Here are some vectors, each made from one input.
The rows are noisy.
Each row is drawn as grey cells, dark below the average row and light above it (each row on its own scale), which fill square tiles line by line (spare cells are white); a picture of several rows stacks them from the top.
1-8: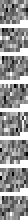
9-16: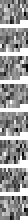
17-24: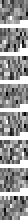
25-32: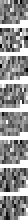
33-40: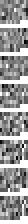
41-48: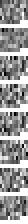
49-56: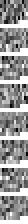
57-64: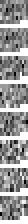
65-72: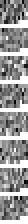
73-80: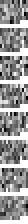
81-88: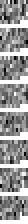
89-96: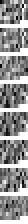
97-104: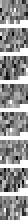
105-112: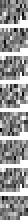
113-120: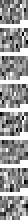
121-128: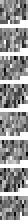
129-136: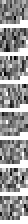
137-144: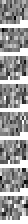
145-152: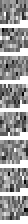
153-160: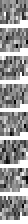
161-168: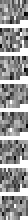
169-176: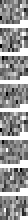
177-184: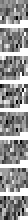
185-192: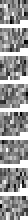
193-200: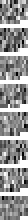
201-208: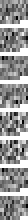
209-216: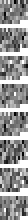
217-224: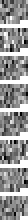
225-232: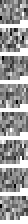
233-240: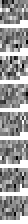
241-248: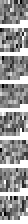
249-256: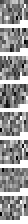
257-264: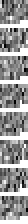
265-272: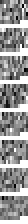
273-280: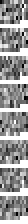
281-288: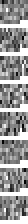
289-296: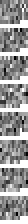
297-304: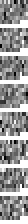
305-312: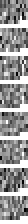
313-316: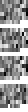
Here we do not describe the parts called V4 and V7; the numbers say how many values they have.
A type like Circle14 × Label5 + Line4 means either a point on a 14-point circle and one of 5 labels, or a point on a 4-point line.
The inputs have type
(Line9 + V7) × V4 + Tree13.
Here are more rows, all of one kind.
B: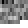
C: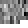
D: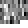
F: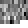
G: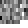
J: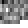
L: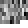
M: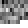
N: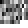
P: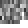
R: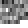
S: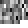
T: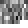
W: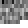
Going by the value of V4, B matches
J, M, R and W.
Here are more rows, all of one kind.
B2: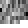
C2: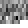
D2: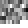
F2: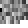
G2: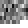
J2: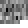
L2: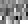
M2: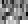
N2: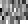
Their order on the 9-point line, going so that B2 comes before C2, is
B2, M2, L2, N2, D2, F2, C2, G2, J2.
